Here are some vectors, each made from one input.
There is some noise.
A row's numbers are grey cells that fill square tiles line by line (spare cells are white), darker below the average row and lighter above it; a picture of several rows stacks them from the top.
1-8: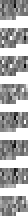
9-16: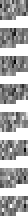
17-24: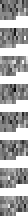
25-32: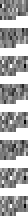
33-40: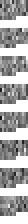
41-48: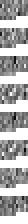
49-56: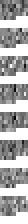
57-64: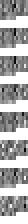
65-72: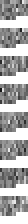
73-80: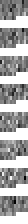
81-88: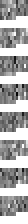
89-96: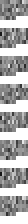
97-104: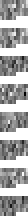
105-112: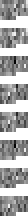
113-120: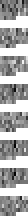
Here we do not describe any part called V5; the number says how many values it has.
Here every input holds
a point on a 4-point line, together with either a point on a 4-point line and a true/false value, or a value of V5.
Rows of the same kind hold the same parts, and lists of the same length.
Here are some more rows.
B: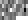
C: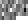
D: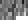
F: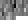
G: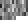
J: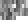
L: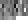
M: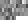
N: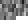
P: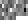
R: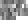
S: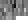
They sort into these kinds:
B, C, G, J, M, P, R
D, F, L, N, S

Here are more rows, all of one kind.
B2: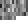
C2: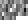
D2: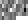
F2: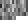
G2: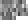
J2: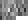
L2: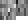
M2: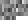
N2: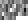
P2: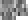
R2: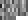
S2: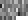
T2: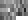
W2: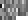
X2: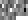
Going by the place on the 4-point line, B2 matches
C2, F2, L2 and N2.
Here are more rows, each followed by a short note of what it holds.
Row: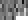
a point on each of two 4-point lines and a true/false value
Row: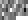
a point on a 4-point line and a value of V5
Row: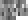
a point on a 4-point line and a value of V5
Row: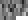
a point on each of two 4-point lines and a true/false value
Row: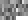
a point on a 4-point line and a value of V5
